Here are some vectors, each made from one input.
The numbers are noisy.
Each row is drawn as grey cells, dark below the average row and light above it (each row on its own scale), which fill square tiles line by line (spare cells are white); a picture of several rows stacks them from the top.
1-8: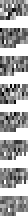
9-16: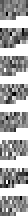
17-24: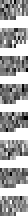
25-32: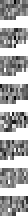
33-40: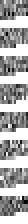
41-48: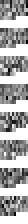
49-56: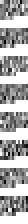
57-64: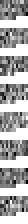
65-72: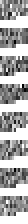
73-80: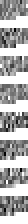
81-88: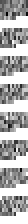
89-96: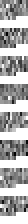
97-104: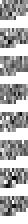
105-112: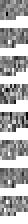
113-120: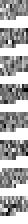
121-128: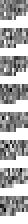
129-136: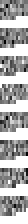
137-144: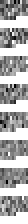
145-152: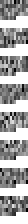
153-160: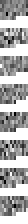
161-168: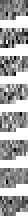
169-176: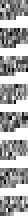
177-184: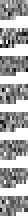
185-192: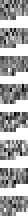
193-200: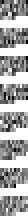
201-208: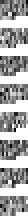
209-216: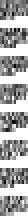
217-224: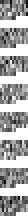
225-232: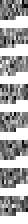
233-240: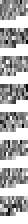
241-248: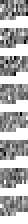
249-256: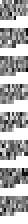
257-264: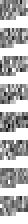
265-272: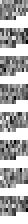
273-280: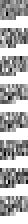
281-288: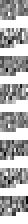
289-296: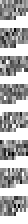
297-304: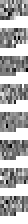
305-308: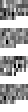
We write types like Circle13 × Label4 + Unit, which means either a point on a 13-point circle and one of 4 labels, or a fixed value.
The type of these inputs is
Bool × (Circle17 + Label8).
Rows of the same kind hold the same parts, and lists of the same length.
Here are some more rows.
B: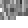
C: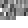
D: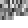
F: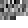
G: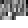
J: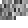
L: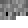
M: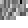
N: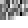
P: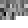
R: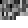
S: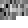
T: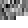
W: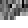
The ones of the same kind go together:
B, C, G, L
D, F, J, M, N, P, R, S, T, W

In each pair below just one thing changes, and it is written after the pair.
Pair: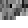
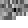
the true/false value
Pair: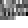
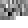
the true/false value
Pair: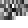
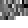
the true/false value
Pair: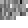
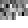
the true/false value
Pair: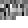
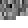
the place on the 17-point circle
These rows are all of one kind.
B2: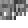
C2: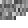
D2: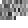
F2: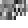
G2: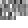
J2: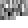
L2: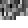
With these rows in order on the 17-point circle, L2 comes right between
B2 and J2.
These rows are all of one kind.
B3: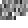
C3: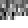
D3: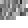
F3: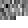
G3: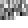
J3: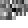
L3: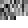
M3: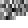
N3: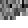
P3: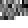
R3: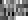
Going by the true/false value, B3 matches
D3, G3, J3 and M3.
